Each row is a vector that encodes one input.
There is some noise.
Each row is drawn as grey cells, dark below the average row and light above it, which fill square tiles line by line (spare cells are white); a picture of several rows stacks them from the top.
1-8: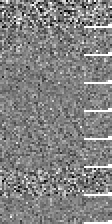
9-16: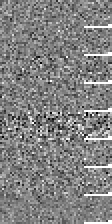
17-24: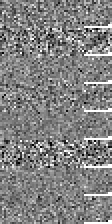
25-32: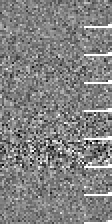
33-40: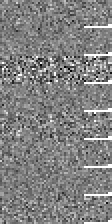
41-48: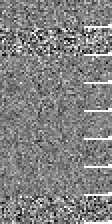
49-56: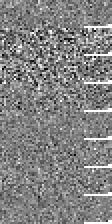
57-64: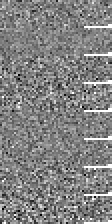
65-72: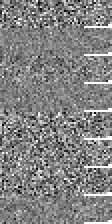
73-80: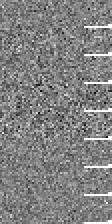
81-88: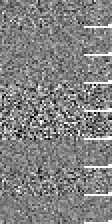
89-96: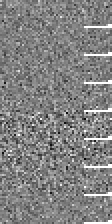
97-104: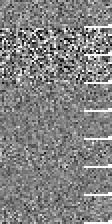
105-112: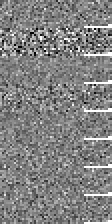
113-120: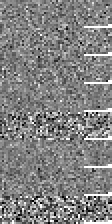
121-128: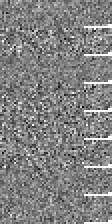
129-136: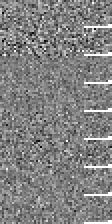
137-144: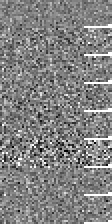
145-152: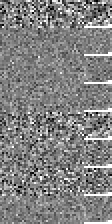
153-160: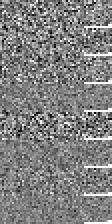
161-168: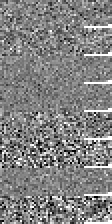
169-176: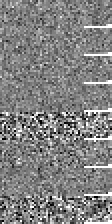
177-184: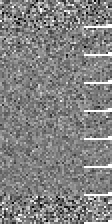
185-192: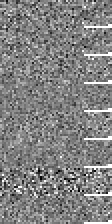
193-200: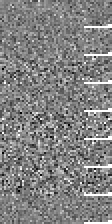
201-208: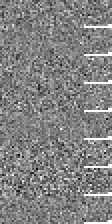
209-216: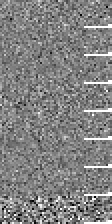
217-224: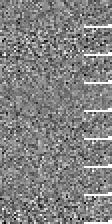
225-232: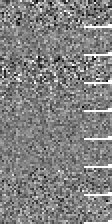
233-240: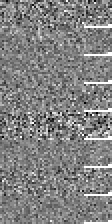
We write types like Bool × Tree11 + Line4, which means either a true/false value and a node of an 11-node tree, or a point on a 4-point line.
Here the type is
List2((Label5 × Label5 + Unit) × Line5).
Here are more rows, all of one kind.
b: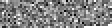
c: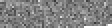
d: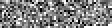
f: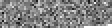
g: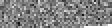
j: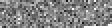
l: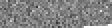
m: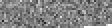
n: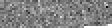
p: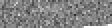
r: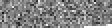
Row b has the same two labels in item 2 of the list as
n and p.
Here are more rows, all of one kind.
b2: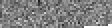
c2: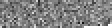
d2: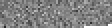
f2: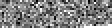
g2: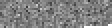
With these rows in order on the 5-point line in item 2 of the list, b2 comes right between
d2 and f2.
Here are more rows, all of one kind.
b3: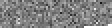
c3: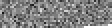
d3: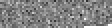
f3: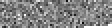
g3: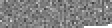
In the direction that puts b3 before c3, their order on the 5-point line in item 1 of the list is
b3, c3, g3, f3, d3.
